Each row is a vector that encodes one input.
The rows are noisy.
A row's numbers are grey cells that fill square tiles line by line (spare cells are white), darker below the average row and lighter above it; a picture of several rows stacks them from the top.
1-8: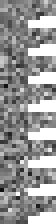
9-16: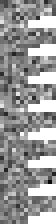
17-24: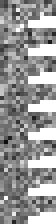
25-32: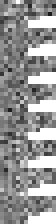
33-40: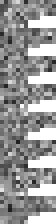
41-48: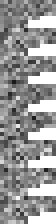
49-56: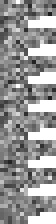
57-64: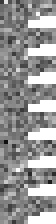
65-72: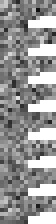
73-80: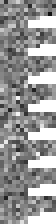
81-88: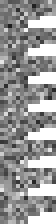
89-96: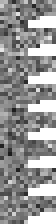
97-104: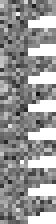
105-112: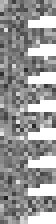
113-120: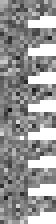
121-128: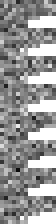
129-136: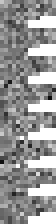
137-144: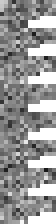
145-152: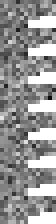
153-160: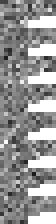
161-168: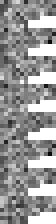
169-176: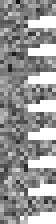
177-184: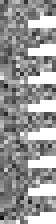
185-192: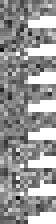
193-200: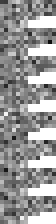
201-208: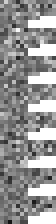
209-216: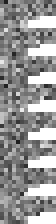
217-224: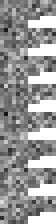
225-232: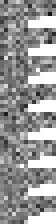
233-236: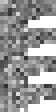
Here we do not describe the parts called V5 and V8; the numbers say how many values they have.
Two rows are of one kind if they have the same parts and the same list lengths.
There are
5 kinds of row.
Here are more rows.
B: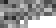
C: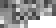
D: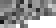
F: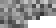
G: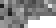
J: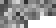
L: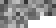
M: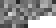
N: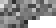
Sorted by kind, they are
B, C
D
F, N
G, M
J, L

